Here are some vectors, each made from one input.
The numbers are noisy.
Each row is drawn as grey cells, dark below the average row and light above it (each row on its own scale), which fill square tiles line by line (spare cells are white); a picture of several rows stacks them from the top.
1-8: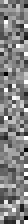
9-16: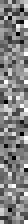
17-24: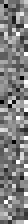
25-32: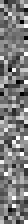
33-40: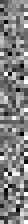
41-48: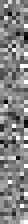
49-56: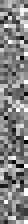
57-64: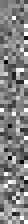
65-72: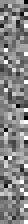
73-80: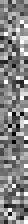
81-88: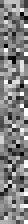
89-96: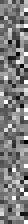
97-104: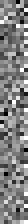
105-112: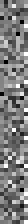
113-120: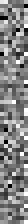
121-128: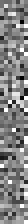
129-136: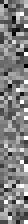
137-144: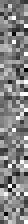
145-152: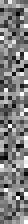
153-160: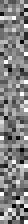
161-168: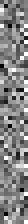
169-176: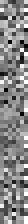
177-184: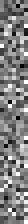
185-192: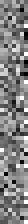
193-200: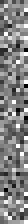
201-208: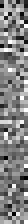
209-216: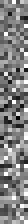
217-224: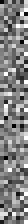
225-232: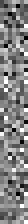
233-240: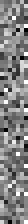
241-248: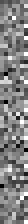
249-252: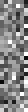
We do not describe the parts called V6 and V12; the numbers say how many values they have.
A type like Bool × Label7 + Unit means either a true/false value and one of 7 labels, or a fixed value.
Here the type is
(Bool × Bool × Bool + Unit) × Line5 × V12 + V6.
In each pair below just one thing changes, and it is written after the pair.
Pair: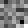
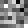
the value of V12
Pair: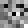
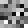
one of the three true/false values
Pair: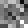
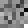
the value of V12
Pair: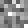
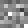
the place on the 5-point line
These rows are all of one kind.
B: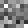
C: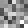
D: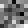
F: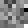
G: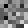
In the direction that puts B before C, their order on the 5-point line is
B, F, D, C, G.
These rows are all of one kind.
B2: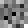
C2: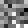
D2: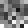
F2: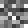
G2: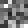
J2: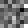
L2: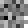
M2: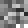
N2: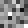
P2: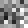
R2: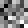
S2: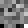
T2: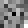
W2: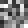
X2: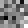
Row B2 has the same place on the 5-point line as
L2, P2, T2 and X2.
